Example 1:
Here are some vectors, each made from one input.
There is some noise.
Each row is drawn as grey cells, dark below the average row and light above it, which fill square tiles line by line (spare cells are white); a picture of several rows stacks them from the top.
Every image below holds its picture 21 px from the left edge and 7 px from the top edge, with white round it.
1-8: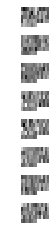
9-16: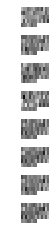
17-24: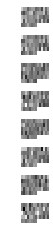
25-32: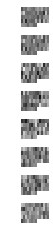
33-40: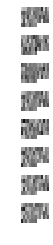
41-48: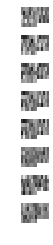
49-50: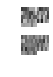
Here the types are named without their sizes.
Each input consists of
a point on a line.
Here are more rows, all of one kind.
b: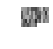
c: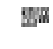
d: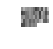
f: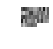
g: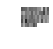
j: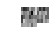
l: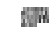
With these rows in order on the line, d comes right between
b and l.
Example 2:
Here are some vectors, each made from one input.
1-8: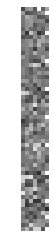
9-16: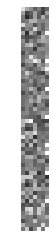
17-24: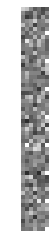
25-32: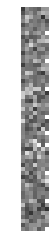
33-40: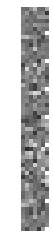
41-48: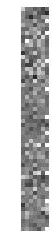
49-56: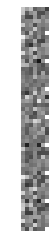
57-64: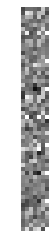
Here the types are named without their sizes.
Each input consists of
a point on a line.
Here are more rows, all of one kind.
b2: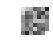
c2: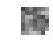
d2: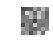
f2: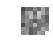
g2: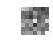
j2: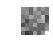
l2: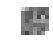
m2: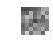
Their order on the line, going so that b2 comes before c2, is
b2, g2, l2, j2, d2, f2, m2, c2.
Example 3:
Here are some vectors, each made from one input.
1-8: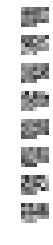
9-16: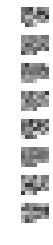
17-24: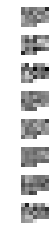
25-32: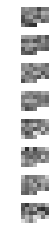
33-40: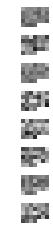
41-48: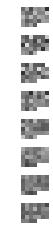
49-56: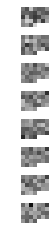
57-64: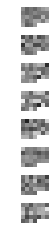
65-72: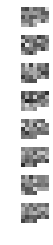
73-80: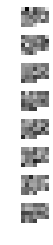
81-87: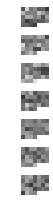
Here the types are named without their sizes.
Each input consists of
a point on a line.
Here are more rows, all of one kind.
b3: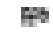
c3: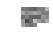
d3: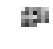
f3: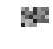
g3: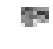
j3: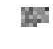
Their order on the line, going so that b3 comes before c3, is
b3, g3, c3, d3, f3, j3.
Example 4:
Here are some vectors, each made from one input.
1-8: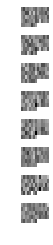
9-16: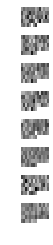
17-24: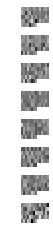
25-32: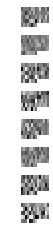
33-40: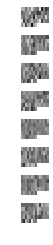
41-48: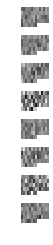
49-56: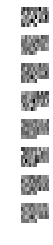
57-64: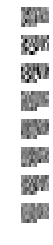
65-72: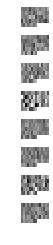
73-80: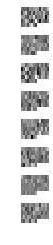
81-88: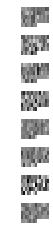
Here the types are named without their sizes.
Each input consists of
three true/false values.
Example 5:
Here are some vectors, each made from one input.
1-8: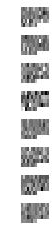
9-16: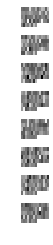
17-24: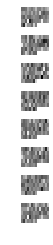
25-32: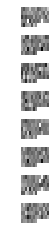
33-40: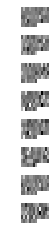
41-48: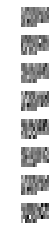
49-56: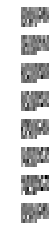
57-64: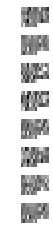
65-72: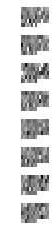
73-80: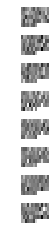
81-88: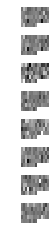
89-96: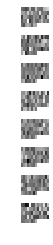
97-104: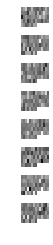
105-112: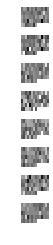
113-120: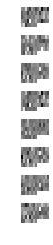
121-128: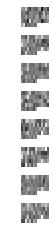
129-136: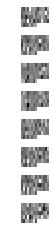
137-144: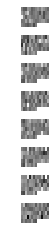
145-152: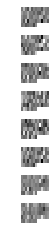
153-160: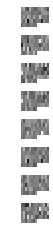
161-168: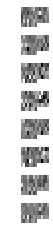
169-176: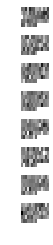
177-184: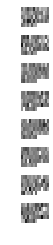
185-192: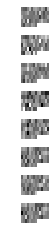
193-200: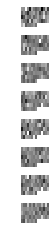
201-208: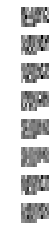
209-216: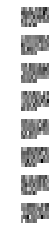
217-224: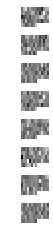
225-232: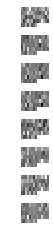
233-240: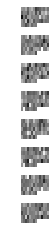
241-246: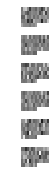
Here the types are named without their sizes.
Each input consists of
a point on a line.
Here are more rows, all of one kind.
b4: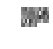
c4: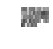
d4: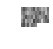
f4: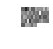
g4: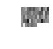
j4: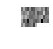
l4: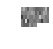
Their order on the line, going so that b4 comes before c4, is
f4, b4, c4, d4, l4, j4, g4.
